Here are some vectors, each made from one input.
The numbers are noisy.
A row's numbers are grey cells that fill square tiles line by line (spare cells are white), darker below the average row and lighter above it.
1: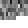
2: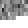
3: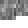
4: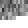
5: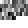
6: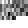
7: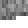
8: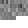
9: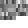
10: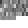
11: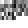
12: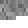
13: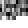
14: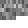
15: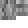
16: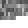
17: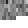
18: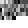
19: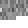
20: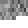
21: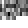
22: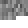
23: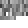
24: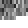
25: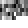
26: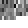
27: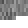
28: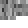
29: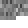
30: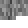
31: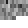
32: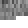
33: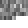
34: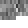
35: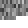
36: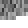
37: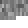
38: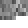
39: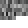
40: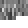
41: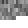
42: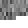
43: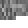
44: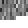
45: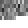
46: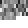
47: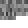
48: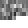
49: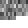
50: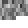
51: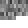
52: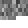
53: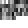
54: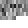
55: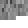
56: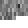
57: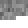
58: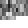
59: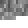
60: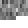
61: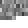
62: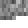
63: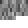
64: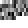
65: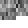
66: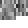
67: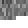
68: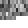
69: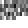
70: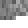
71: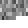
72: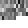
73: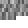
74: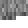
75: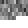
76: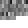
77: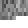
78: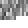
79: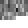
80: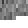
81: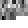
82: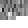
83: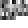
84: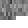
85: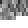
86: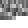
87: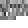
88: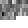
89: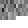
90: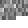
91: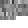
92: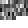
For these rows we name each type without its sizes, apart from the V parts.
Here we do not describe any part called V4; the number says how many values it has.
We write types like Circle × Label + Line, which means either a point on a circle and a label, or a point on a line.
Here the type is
(Bool × Bool × Bool × Bool × V4 + Unit) × Line + Label.
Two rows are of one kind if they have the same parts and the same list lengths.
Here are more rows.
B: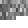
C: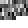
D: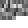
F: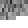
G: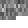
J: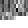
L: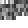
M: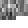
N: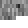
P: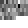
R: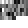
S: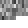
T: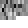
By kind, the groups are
B
C, L, R
D, F, G, J, M, N, P, S, T

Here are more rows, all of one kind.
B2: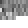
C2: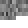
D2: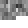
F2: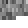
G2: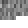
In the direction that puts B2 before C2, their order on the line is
B2, G2, D2, F2, C2.
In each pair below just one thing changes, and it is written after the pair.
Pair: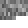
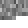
one of the four true/false values
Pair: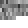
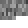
the value of V4
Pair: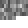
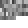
the value of V4
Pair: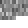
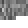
one of the four true/false values
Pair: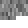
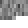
one of the four true/false values
